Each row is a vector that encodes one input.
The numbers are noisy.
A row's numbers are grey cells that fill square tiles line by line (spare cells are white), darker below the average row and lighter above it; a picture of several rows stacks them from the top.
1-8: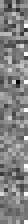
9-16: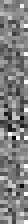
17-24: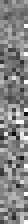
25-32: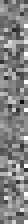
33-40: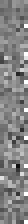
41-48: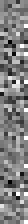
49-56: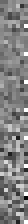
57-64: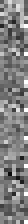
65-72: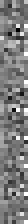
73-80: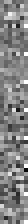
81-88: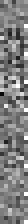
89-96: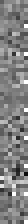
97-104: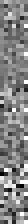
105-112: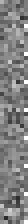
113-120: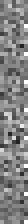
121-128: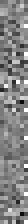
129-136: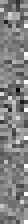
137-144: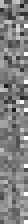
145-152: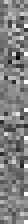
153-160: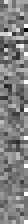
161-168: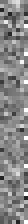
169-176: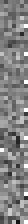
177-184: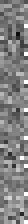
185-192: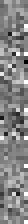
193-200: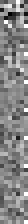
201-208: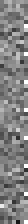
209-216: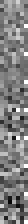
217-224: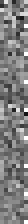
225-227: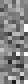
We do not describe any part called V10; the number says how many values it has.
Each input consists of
a list of up to two items, each a true/false value and a value of V10.
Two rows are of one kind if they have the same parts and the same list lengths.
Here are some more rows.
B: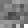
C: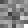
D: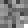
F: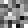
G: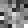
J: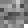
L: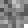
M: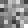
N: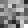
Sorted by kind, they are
B, F, J, L
C, D, M, N
G

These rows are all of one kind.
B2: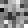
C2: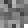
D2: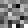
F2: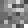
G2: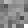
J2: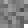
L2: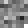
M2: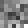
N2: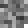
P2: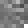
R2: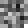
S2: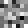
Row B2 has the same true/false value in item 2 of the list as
C2, J2 and N2.
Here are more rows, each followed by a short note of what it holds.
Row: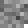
a list of two items
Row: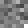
a list of two items
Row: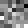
the empty list
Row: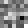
a list of two items
